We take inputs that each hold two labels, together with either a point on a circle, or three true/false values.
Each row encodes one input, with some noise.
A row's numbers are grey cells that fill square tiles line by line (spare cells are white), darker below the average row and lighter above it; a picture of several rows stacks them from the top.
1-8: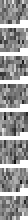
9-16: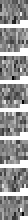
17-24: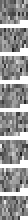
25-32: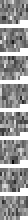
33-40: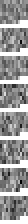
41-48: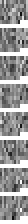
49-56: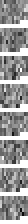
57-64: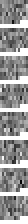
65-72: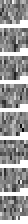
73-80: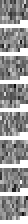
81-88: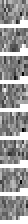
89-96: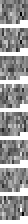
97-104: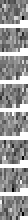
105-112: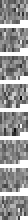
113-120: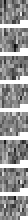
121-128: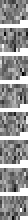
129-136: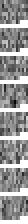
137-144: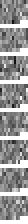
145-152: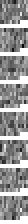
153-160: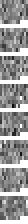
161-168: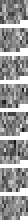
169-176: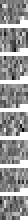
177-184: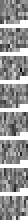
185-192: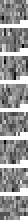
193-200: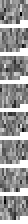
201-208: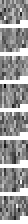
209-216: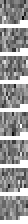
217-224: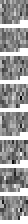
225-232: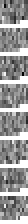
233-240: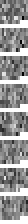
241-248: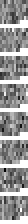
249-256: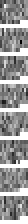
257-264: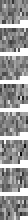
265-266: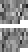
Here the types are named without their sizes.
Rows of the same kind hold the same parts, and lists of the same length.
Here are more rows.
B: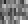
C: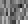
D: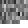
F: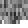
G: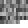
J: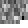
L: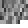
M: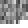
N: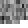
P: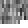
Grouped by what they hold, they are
B, C, D, F, J
G, L, M, N, P

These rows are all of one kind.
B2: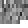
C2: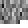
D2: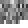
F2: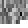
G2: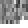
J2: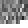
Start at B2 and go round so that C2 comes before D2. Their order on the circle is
B2, F2, C2, J2, G2, D2.
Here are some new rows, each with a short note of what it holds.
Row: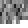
a point on a circle and two labels
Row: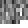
two labels and three true/false values
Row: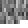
two labels and three true/false values
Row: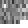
two labels and three true/false values
